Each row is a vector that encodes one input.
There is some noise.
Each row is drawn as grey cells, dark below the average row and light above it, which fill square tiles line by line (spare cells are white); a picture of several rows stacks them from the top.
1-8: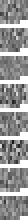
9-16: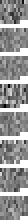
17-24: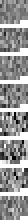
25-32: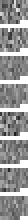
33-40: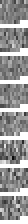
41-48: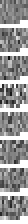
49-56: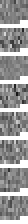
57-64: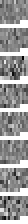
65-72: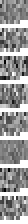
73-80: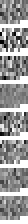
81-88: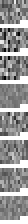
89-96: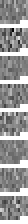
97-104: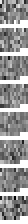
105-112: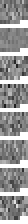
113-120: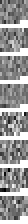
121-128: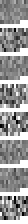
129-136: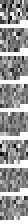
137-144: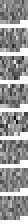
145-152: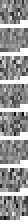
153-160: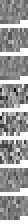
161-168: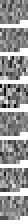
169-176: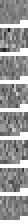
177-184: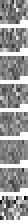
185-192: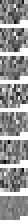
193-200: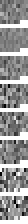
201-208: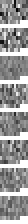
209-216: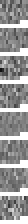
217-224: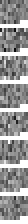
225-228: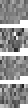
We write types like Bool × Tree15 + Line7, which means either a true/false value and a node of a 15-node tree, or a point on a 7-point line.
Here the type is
Circle9 + Circle18 + Unit.
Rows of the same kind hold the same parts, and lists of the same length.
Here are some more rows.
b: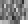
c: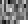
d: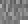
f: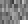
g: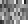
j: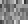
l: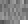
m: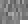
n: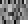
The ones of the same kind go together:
b, g, j, l, n
c, f
d, m

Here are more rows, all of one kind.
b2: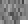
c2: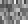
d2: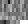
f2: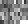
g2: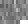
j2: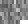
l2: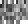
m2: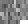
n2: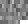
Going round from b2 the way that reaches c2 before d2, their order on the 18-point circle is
b2, l2, g2, m2, j2, n2, c2, f2, d2.
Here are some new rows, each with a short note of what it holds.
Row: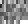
a point on an 18-point circle
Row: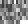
a point on an 18-point circle
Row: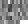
a point on a 9-point circle
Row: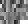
a point on a 9-point circle
